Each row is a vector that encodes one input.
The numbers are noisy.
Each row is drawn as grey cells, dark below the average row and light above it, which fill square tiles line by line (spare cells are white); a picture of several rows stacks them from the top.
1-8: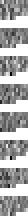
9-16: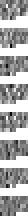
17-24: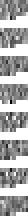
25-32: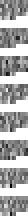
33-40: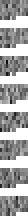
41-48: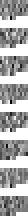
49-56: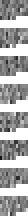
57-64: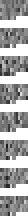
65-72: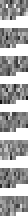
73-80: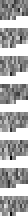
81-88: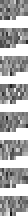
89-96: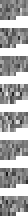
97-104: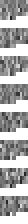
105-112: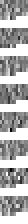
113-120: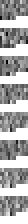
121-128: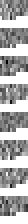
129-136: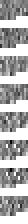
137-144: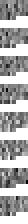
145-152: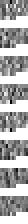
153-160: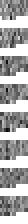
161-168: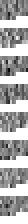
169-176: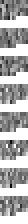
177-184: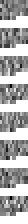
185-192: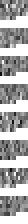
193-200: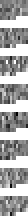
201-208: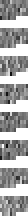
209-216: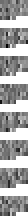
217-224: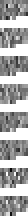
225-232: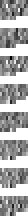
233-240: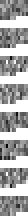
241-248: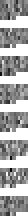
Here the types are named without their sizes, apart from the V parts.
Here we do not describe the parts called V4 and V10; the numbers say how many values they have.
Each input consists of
a true/false value and a value of V10, together with either a label and a value of V4, or a node of a tree.
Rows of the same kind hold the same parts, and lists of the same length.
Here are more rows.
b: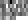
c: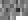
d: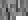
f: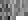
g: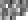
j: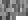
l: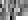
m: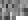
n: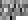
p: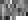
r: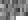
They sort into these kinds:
b, g, l, n
c, d, f, j, m, p, r

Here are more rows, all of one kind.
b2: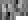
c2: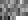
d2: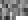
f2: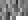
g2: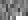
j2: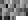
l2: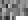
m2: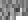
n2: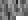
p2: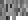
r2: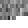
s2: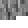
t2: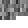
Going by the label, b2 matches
f2, n2 and s2.
